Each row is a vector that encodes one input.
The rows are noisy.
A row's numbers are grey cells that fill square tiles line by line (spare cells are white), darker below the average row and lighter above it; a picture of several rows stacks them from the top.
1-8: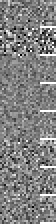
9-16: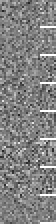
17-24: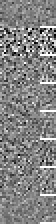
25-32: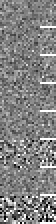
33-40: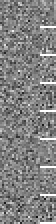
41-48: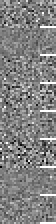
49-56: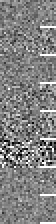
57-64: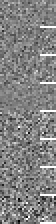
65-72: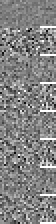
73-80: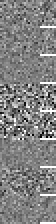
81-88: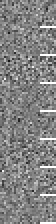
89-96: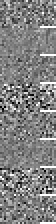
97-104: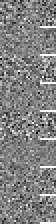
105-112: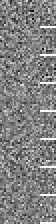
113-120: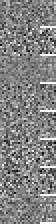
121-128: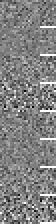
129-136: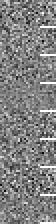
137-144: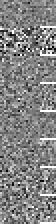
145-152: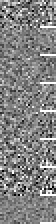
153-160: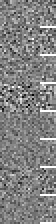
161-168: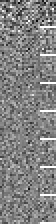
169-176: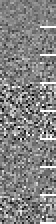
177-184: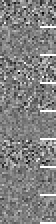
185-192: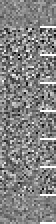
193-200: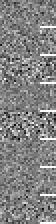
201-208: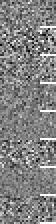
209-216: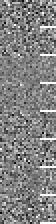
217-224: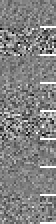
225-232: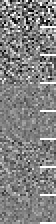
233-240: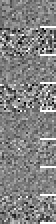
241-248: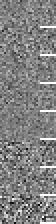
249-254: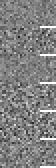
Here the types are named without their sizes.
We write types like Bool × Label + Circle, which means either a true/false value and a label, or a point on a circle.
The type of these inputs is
(Bool × Bool × Bool × Bool + Tree) × Tree × Tree.
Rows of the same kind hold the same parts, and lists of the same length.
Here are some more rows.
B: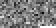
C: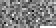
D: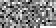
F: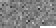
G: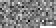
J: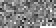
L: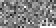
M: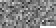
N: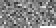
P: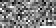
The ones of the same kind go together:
B, C, F, G, M, N, P
D, J, L

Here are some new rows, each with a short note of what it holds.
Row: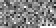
a node of each of three trees
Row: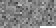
a node of each of two trees and four true/false values
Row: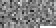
a node of each of two trees and four true/false values
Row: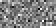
a node of each of two trees and four true/false values
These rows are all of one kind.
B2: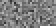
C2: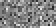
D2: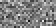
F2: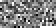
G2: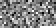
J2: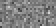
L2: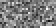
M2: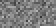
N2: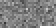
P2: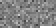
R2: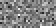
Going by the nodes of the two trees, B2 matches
N2, P2 and R2.
